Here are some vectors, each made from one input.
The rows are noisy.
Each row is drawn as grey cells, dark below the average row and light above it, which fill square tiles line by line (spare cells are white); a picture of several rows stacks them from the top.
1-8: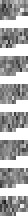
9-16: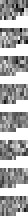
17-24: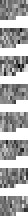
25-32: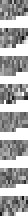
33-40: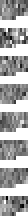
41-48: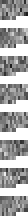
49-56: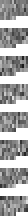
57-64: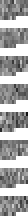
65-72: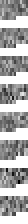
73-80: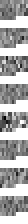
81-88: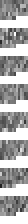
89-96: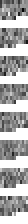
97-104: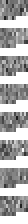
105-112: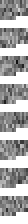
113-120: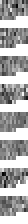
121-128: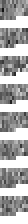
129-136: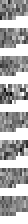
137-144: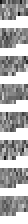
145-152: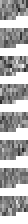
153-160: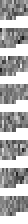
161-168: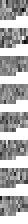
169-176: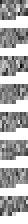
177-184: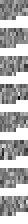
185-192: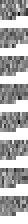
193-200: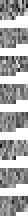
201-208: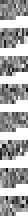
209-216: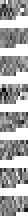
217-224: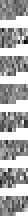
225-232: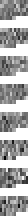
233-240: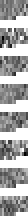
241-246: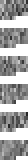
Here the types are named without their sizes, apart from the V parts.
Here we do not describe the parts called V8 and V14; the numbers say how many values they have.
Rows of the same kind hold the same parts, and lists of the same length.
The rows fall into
2 kinds.
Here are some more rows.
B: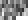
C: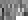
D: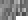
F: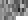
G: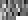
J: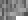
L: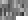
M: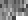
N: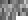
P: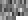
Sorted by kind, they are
B, F, M, N
C, D, G, J, L, P

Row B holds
a label, a value of V8 and a value of V14.
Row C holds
a point on a line, a value of V8 and a value of V14.
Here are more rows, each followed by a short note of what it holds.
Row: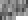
a label, a value of V8 and a value of V14
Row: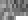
a label, a value of V8 and a value of V14
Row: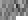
a label, a value of V8 and a value of V14
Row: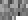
a label, a value of V8 and a value of V14
